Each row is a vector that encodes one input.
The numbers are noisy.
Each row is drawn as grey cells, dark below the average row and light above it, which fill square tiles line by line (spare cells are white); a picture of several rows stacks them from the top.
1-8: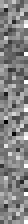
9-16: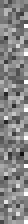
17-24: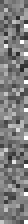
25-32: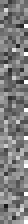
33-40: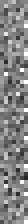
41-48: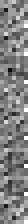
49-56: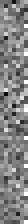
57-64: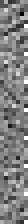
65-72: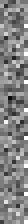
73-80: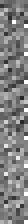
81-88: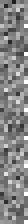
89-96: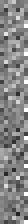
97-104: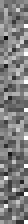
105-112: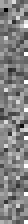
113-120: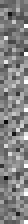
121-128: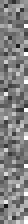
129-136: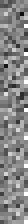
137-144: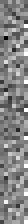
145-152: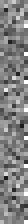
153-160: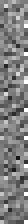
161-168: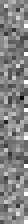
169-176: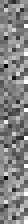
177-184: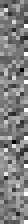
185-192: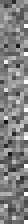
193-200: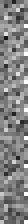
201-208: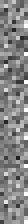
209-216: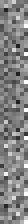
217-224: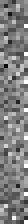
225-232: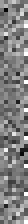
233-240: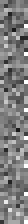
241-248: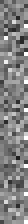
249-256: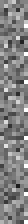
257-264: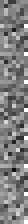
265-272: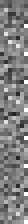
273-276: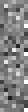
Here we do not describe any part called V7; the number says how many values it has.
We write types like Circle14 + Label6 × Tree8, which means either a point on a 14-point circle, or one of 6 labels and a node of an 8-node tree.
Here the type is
Bool × Bool × Bool × V7 + List3(Circle6).
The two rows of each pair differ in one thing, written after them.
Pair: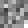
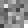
one of the three true/false values
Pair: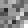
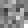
one of the three true/false values
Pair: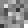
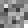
one of the three true/false values
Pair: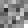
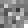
the value of V7
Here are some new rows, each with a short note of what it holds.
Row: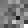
a list of one item
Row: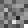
a list of one item
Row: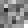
three true/false values and a value of V7
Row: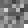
a list of three items
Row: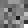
a list of one item
